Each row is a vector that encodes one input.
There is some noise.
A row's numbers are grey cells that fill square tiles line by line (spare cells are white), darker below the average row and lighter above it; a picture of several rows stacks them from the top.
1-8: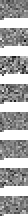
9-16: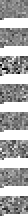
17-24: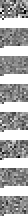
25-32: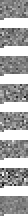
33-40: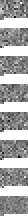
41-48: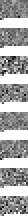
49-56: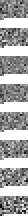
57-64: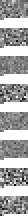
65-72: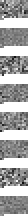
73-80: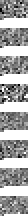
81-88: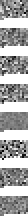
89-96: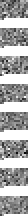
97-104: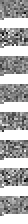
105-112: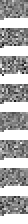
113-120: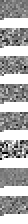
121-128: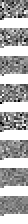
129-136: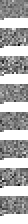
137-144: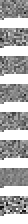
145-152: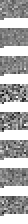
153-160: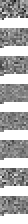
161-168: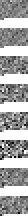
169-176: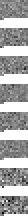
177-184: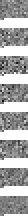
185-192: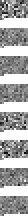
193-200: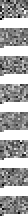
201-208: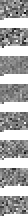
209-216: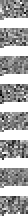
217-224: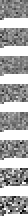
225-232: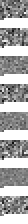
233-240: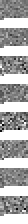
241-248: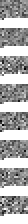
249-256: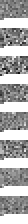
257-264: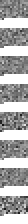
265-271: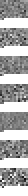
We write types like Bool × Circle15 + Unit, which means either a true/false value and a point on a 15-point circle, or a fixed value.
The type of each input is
Circle6 + Line5 + List3(Circle10).
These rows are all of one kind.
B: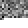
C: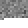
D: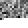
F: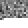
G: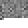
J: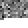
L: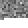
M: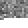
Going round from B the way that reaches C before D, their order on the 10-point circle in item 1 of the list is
B, G, J, M, C, F, L, D.
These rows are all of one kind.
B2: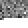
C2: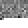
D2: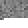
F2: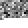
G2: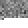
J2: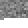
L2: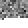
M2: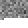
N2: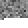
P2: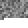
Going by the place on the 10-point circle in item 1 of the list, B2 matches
J2, L2 and N2.
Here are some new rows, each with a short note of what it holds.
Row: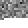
a point on a 5-point line
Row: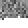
a list of two items
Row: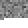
a point on a 5-point line
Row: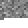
a list of one item
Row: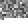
a list of one item
